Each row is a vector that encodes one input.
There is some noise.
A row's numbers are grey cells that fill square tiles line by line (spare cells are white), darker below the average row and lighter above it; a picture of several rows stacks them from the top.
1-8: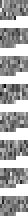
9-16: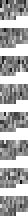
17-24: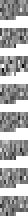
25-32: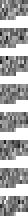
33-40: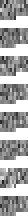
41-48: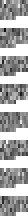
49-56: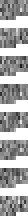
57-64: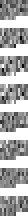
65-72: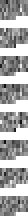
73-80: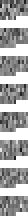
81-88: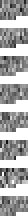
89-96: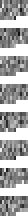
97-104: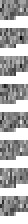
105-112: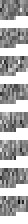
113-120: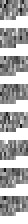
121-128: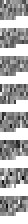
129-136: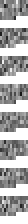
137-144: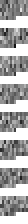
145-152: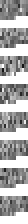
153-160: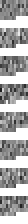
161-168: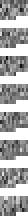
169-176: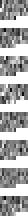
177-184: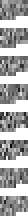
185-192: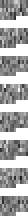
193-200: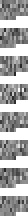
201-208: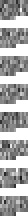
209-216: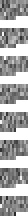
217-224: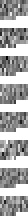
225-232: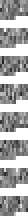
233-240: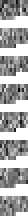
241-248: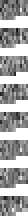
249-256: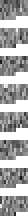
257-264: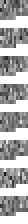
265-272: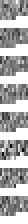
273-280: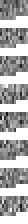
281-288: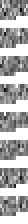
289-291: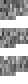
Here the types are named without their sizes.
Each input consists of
a list of points on a line.
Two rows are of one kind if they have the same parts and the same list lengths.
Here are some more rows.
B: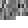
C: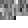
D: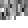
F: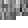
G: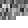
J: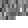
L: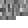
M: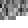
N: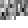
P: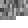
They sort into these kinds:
B, J, L, P
C, F, G, M
D, N

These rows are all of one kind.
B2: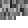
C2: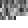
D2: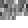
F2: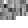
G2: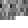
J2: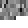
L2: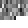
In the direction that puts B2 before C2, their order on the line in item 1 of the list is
D2, F2, G2, J2, B2, L2, C2.
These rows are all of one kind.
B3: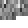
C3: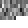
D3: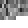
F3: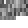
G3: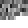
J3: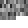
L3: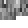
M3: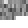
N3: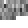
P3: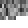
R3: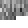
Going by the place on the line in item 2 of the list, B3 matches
D3, F3, L3 and N3.
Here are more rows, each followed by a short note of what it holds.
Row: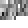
the empty list
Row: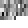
the empty list
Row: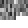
a list of two items
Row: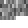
a list of two items
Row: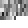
the empty list
